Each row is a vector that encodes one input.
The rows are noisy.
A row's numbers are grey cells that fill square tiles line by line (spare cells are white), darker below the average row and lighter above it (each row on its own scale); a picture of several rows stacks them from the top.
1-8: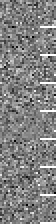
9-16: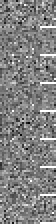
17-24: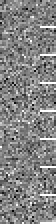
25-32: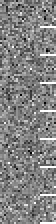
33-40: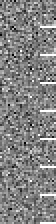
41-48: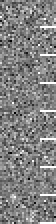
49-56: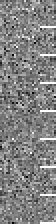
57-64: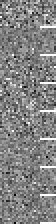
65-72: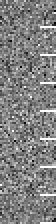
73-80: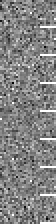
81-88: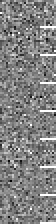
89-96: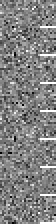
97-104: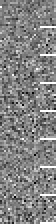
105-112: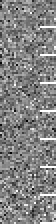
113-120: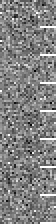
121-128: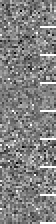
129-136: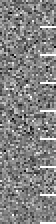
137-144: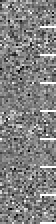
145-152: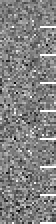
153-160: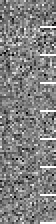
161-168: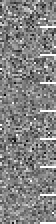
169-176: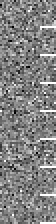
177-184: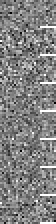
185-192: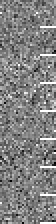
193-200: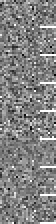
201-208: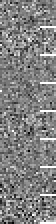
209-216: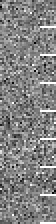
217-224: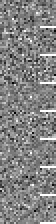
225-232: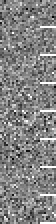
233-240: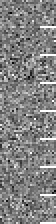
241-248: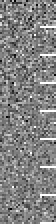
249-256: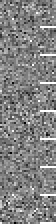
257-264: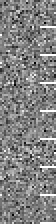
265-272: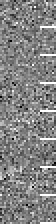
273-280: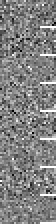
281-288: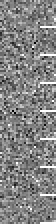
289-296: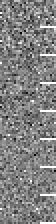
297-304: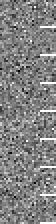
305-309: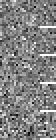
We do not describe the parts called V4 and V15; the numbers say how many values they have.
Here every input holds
five true/false values and a value of V4, together with either a node of a 9-node tree, or a value of V15.
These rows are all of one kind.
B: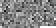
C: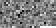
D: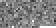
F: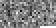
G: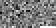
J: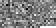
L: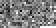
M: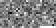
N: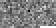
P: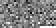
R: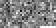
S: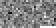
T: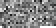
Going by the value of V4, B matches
G, J, L and P.
